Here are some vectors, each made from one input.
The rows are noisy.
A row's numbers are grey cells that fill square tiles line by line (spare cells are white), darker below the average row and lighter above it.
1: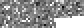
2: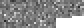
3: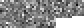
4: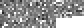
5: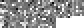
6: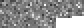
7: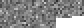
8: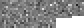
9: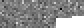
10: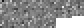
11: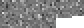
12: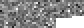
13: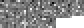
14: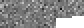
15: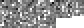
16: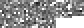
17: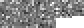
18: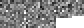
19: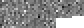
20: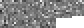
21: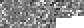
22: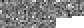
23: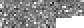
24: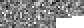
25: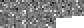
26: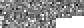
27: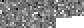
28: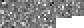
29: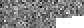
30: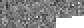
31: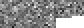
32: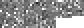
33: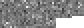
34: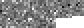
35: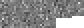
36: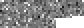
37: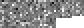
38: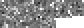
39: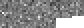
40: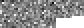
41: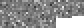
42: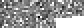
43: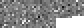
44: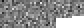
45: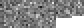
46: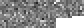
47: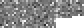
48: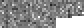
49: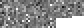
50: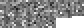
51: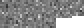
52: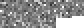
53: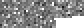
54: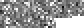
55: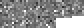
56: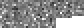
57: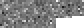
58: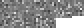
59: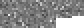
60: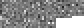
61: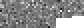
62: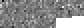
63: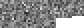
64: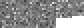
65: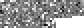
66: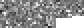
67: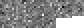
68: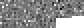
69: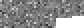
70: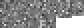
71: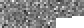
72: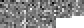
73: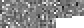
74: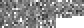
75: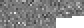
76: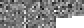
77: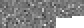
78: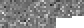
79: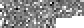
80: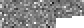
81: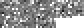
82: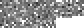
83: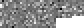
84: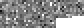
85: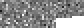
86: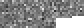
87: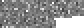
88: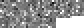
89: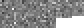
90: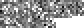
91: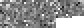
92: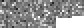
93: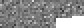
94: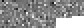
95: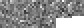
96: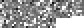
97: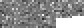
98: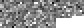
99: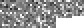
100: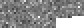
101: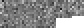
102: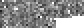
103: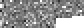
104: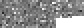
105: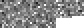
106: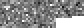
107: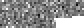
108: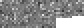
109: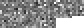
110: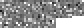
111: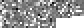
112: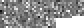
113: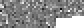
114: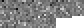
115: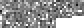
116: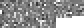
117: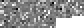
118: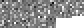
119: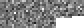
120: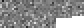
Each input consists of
a true/false value, together with either one of 7 labels, or a node of an 8-node tree.
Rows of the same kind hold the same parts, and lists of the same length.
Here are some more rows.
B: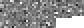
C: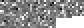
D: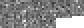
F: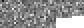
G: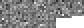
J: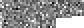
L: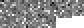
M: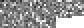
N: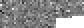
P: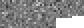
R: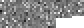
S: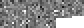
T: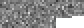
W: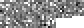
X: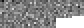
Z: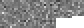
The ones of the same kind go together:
B, C, F, J, N, W, X
D, G, L, M, P, R, S, T, Z

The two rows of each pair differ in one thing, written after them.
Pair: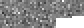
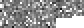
the node of the tree
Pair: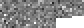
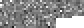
the node of the tree
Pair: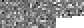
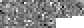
the true/false value
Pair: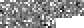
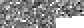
the node of the tree
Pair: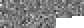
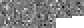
the true/false value
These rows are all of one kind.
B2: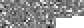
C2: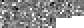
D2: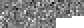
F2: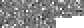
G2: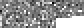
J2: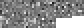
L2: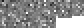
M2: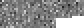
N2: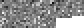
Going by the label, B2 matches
F2 and M2.
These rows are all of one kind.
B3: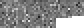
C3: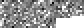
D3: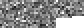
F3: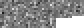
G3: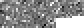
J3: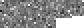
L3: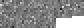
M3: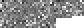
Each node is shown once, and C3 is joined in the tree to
F3 and J3.
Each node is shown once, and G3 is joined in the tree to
M3.
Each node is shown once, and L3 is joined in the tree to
D3 and F3.
